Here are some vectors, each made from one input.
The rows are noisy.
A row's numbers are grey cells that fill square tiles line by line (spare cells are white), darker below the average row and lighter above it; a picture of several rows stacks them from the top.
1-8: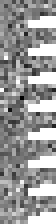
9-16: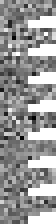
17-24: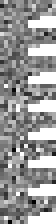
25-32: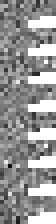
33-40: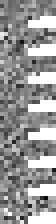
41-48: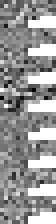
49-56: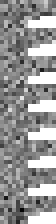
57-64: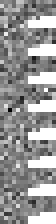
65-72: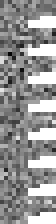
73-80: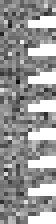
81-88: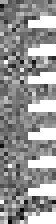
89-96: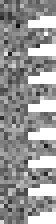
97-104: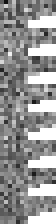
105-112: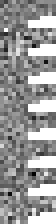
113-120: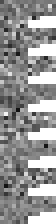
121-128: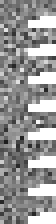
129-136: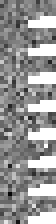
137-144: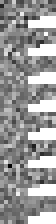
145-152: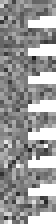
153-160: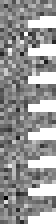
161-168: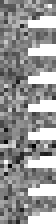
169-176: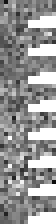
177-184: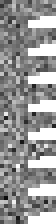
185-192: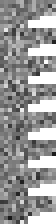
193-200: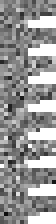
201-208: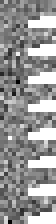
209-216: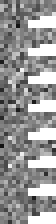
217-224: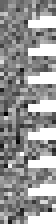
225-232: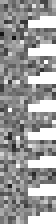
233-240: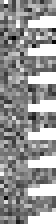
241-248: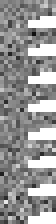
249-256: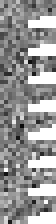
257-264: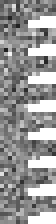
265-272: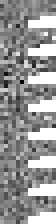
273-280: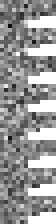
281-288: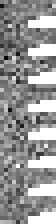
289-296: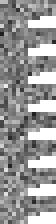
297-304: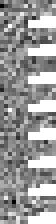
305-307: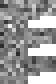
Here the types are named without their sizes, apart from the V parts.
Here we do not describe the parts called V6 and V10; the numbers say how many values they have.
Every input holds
a node of a tree, a true/false value and a value of V6, together with either a point on a line, or a value of V10.
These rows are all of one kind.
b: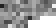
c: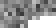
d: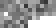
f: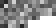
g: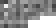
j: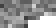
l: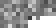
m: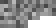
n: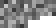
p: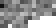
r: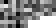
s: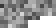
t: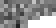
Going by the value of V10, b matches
f and p.
